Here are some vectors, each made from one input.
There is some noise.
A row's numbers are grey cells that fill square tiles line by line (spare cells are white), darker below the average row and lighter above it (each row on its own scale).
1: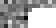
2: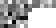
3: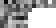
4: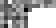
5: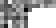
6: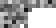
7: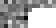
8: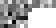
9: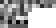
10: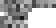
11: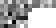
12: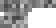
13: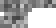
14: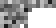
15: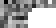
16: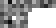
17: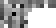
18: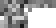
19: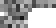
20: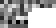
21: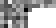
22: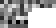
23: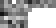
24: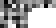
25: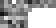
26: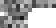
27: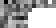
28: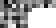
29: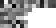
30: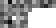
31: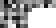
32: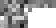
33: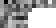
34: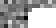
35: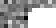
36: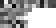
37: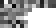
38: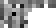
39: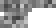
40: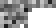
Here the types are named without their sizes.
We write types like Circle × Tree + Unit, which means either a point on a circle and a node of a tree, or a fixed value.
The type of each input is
Bool × Bool × Bool + Label.
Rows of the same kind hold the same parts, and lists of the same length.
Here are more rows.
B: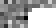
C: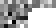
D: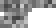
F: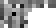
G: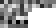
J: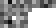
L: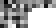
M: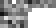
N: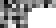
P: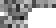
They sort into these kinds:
B, C, D, L, N, P
F, G, J, M

